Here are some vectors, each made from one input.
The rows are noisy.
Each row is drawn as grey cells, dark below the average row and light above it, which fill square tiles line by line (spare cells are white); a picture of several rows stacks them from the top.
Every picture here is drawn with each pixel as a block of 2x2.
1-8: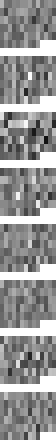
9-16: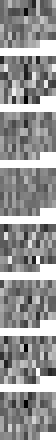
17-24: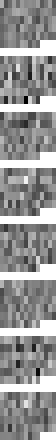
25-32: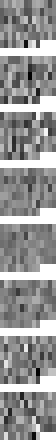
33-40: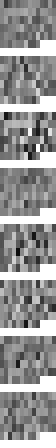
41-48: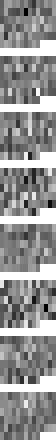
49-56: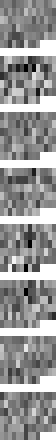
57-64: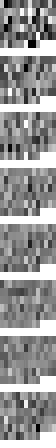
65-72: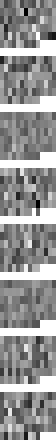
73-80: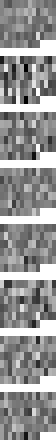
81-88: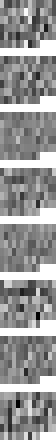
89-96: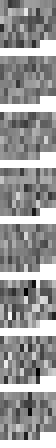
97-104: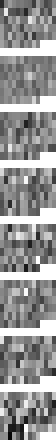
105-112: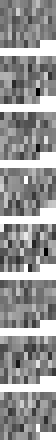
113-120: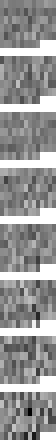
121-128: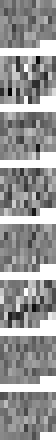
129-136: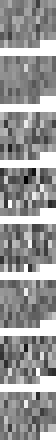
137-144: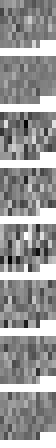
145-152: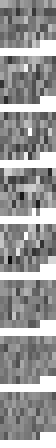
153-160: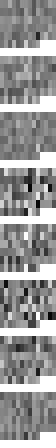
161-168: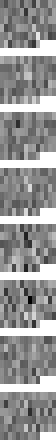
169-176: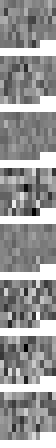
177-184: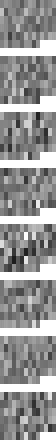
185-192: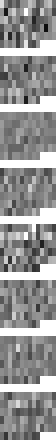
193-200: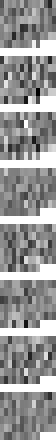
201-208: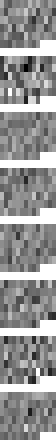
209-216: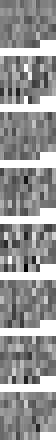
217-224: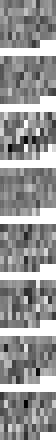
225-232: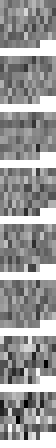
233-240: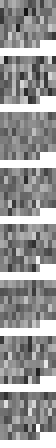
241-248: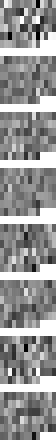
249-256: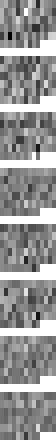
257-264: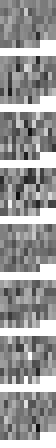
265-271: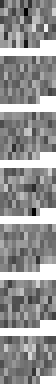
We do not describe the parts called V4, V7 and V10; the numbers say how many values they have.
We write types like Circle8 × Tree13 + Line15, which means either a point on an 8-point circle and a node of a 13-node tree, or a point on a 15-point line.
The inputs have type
((Label8 + Line6) × V10 + V7) × Line5 × V4.
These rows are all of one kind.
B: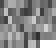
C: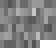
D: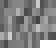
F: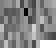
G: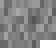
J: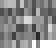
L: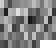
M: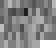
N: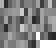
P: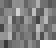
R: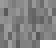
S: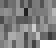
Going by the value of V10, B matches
D, G and J.
